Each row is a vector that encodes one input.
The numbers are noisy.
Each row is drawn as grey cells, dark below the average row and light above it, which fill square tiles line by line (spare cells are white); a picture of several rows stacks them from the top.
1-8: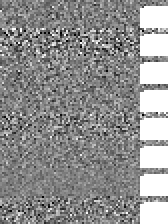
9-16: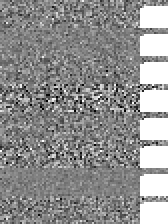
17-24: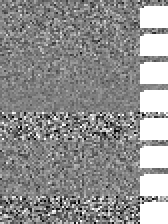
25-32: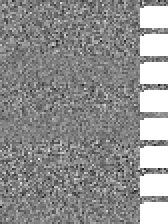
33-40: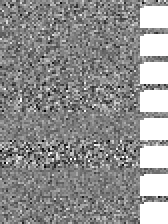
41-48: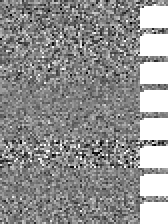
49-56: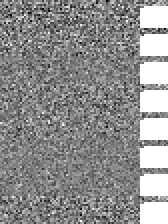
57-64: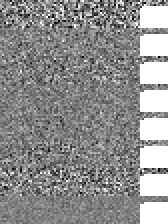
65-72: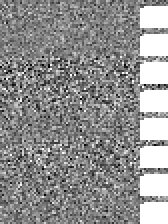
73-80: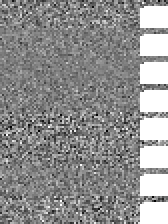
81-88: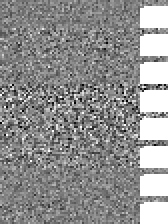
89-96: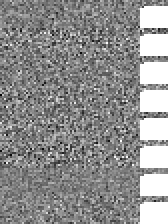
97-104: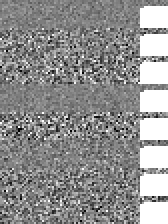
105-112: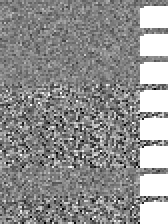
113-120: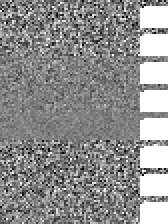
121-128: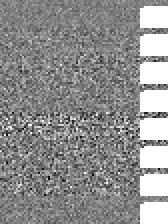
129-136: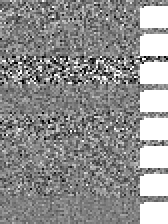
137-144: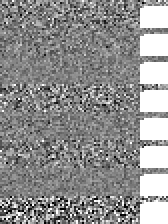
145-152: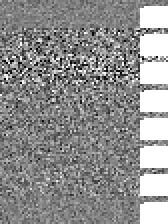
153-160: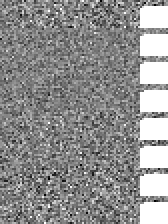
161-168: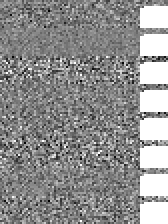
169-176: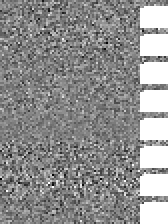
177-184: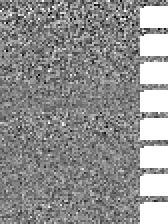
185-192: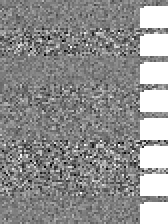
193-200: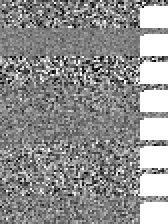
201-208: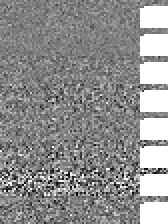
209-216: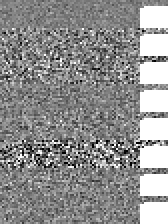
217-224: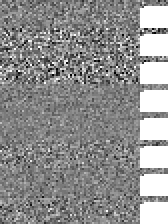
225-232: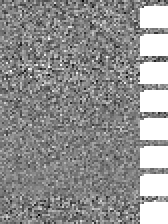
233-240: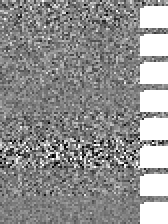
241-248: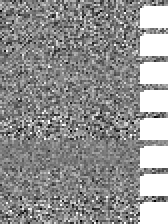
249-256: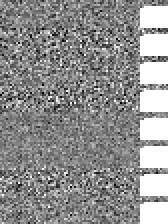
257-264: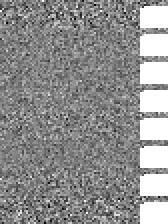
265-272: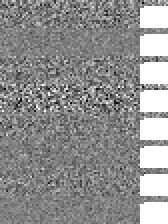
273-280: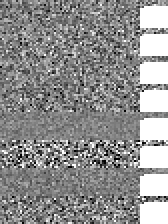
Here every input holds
a true/false value, together with either a point on a 10-point circle, or a point on a 19-point circle.
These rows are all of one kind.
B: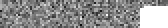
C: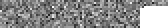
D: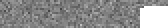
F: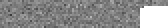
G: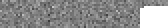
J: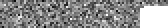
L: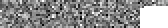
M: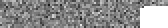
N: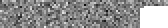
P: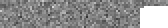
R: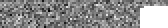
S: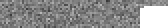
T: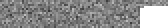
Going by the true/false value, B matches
D and M.
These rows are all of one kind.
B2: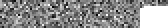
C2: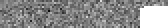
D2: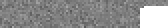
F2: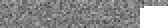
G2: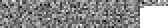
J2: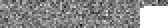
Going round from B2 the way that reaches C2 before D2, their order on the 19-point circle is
B2, G2, J2, F2, C2, D2.
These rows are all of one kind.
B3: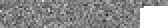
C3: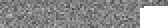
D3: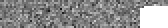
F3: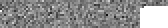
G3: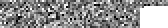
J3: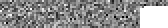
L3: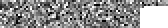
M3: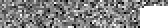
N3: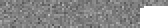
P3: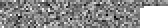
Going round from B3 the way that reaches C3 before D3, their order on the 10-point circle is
B3, G3, N3, P3, C3, F3, J3, M3, L3, D3.
